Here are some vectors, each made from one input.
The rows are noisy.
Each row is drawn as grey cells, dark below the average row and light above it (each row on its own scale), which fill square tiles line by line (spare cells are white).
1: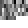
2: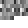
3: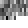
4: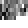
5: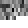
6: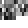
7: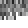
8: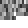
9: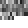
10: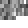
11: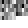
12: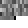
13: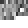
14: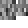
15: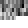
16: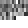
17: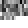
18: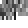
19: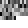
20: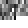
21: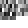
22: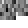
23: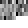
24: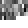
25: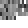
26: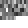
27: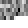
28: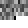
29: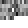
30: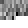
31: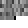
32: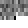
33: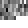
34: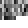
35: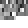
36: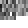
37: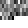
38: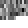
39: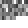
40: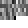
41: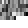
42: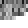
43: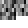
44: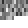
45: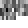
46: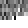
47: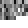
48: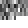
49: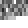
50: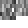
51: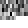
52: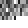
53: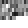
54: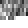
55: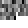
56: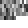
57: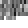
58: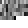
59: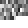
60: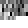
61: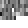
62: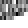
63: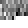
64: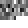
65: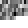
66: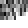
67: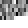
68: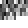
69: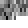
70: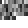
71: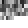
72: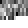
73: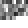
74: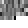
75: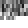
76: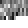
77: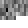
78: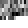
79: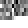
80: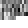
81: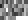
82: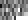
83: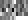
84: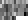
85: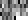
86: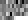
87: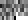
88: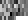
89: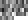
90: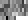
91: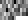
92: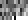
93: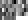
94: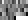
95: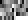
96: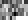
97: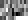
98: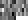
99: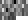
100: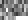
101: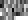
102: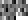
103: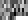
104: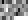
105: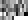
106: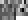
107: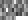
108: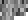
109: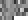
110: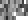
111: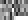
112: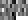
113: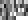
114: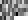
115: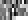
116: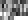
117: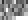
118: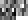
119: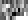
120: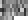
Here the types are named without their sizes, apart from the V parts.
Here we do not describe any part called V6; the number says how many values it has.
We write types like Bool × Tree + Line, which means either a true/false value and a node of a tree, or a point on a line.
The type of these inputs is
Bool × (Line + V6).
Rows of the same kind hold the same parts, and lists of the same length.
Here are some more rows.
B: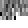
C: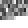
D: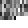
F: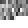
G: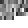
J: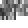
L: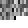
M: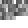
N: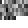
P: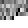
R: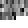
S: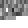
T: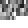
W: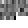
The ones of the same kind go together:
B, C, D, F, G, J, M, P
L, N, R, S, T, W

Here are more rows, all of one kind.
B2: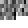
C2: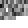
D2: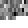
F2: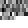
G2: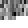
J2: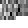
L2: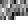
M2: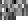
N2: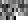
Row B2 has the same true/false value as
M2 and N2.
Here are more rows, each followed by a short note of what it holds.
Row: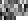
a point on a line and a true/false value
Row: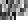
a point on a line and a true/false value
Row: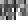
a point on a line and a true/false value
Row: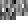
a point on a line and a true/false value
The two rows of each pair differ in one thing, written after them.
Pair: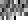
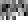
the value of V6
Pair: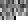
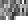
the true/false value
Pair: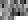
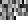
the true/false value
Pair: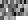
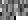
the true/false value
